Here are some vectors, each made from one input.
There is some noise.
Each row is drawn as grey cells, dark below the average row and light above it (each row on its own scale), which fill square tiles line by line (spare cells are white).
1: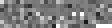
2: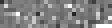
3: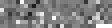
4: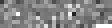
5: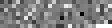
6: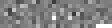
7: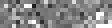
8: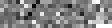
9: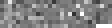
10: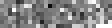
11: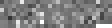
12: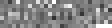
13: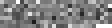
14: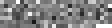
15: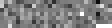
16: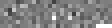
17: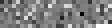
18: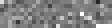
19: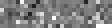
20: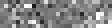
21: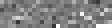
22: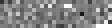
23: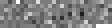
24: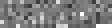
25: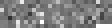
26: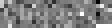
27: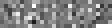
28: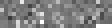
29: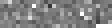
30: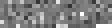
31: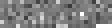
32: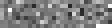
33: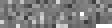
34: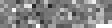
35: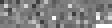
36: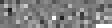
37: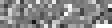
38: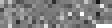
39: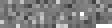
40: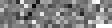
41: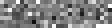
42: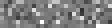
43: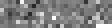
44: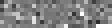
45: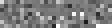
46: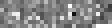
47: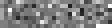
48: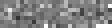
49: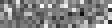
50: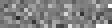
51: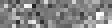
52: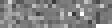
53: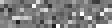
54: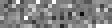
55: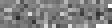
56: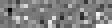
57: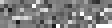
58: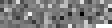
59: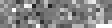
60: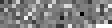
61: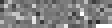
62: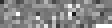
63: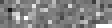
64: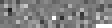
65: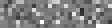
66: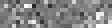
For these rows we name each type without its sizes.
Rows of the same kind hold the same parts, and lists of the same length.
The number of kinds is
2.
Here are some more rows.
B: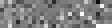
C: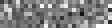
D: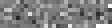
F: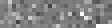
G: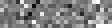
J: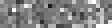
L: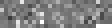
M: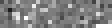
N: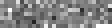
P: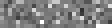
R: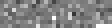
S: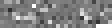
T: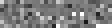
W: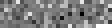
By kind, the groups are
B, C, D, F, J, M, N, R, S, W
G, L, P, T

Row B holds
a node of a tree and three true/false values.
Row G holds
a node of a tree.
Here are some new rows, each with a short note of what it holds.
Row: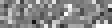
a node of a tree and three true/false values
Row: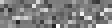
a node of a tree and three true/false values
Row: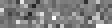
a node of a tree
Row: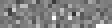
a node of a tree and three true/false values
